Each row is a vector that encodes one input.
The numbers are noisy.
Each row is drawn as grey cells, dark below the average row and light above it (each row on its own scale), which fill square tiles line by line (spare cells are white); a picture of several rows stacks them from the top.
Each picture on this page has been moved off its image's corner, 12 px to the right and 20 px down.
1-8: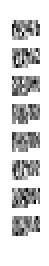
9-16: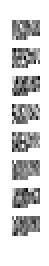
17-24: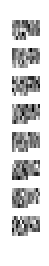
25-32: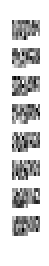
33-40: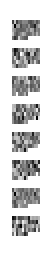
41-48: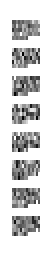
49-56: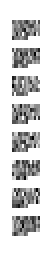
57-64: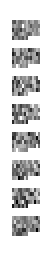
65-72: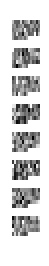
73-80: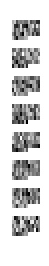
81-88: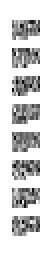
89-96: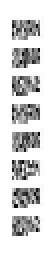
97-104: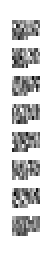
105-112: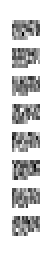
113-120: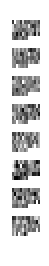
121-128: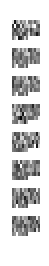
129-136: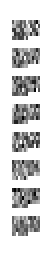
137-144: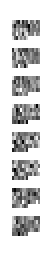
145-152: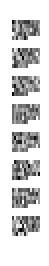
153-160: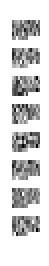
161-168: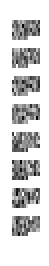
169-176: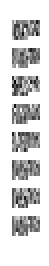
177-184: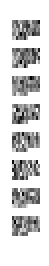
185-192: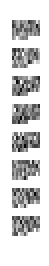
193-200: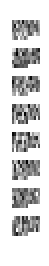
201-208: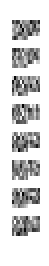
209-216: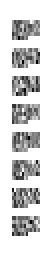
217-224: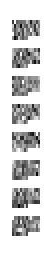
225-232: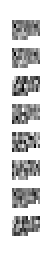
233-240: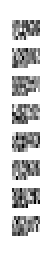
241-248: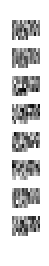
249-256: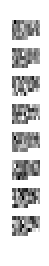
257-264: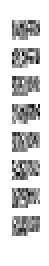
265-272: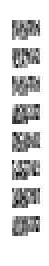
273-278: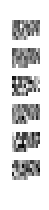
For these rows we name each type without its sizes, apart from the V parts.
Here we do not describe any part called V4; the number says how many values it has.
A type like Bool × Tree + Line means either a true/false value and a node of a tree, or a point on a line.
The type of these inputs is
(Line + Tree) × List(V4).
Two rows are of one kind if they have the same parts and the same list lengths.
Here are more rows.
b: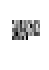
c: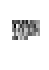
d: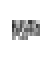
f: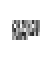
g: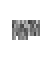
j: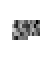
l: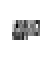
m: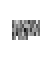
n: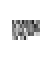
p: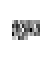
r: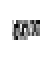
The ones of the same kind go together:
b, c
d, g, m
f, r
j, l
n
p

